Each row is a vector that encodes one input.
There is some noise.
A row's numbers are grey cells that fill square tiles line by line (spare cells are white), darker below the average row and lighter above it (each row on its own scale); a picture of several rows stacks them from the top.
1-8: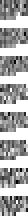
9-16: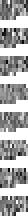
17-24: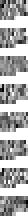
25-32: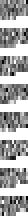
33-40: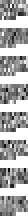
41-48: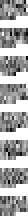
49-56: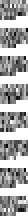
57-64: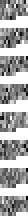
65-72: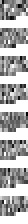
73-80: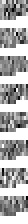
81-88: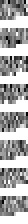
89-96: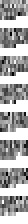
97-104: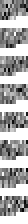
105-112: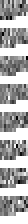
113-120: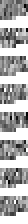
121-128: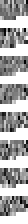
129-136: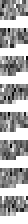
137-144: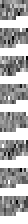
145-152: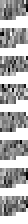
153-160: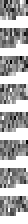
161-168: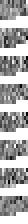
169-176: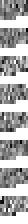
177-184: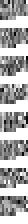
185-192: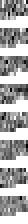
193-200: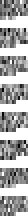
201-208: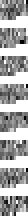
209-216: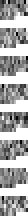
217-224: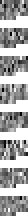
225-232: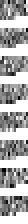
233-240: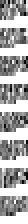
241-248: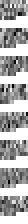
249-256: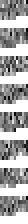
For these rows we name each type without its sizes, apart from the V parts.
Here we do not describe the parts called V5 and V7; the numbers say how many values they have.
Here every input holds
a value of V5, together with either a label and a true/false value, or a value of V7.
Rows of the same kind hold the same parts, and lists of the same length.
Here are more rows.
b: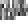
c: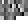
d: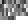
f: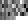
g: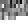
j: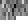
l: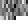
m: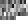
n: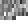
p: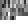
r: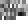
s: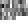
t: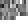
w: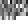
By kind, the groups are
b, d, m, n, p, r, s, t
c, f, g, j, l, w

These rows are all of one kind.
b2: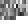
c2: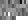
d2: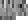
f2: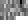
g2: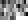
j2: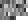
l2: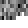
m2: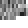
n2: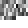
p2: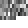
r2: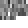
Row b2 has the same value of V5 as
j2, l2 and n2.
